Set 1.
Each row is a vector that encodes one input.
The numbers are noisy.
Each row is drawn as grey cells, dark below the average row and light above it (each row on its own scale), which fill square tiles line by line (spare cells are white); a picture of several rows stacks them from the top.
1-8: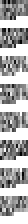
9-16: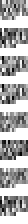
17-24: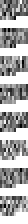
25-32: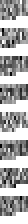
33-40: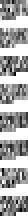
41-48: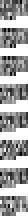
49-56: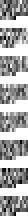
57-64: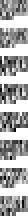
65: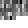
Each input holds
four true/false values.
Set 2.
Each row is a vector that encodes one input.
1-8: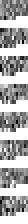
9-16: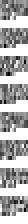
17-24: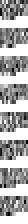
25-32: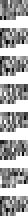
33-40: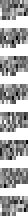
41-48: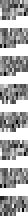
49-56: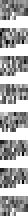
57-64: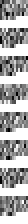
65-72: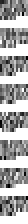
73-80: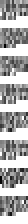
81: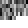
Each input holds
a point on a 14-point circle.
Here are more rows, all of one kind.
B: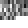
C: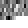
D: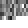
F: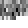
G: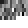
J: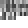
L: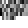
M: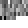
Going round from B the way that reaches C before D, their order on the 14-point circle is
B, C, D, L, F, G, M, J.
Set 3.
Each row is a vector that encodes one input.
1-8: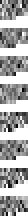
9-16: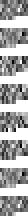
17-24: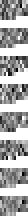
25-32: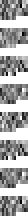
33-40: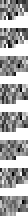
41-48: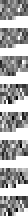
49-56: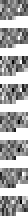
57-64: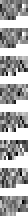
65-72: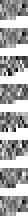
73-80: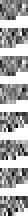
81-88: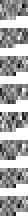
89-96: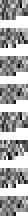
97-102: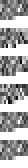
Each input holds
three true/false values.
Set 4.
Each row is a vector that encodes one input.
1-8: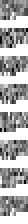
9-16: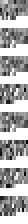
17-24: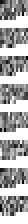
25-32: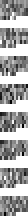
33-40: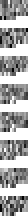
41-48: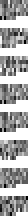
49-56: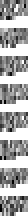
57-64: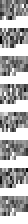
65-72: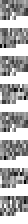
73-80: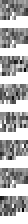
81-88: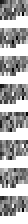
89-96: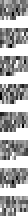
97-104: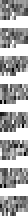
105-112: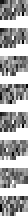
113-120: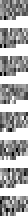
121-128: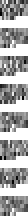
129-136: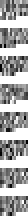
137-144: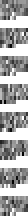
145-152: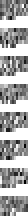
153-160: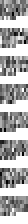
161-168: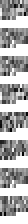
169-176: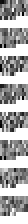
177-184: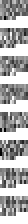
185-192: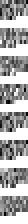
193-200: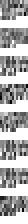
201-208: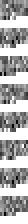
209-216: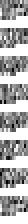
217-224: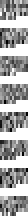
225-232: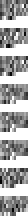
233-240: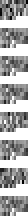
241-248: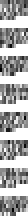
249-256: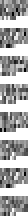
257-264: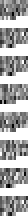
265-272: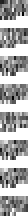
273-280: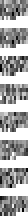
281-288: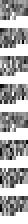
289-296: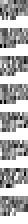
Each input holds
a point on a 14-point circle.
